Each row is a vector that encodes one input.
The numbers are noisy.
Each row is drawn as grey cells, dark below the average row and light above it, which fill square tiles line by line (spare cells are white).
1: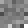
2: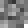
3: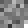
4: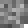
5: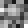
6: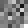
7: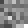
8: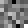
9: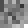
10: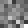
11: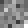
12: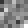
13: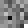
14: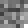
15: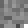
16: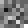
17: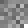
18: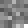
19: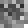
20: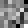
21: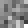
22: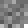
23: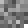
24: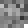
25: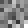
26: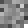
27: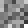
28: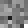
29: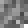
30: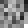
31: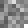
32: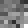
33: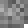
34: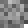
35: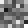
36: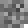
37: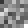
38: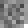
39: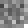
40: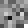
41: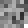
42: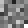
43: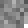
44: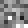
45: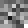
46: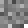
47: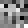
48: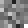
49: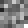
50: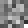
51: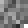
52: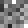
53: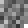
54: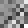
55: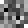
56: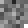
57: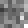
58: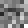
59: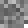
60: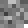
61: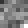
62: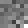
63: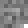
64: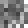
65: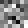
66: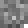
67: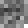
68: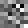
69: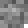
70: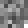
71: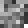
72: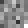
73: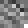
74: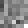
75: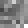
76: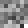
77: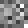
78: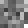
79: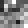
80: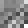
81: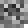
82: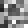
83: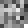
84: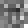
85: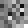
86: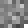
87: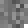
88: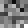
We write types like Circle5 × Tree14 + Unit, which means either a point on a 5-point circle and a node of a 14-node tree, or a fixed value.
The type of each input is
Circle10.
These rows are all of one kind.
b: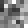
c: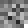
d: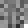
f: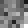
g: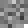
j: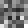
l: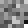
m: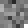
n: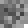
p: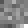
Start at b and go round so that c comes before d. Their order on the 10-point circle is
b, c, f, m, d, p, n, j, g, l.
